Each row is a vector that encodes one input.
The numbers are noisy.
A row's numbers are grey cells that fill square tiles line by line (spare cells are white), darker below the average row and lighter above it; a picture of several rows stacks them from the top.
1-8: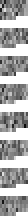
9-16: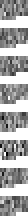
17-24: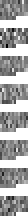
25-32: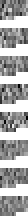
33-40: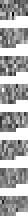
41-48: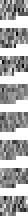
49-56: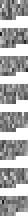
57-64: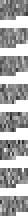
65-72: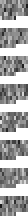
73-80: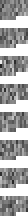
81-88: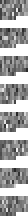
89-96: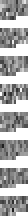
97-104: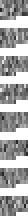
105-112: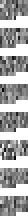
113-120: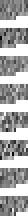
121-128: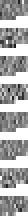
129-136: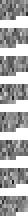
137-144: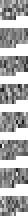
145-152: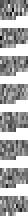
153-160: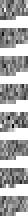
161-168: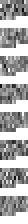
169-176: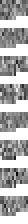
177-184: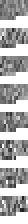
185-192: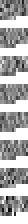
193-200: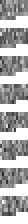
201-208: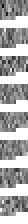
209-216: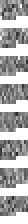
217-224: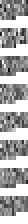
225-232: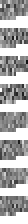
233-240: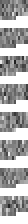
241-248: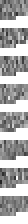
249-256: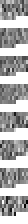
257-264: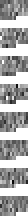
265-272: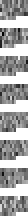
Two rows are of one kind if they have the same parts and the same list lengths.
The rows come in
2 kinds.
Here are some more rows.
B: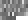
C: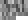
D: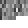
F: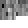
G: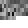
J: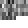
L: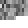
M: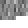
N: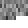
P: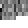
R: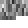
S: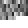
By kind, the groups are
B, D, F, L, M, P
C, G, J, N, R, S

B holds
a node of a 9-node tree.
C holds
a point on an 8-point circle, a node of a 9-node tree and a true/false value.
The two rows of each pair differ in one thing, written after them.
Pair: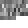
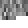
the node of the tree
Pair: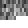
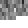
the true/false value
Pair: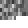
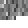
the place on the 8-point circle
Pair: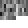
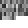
the place on the 8-point circle
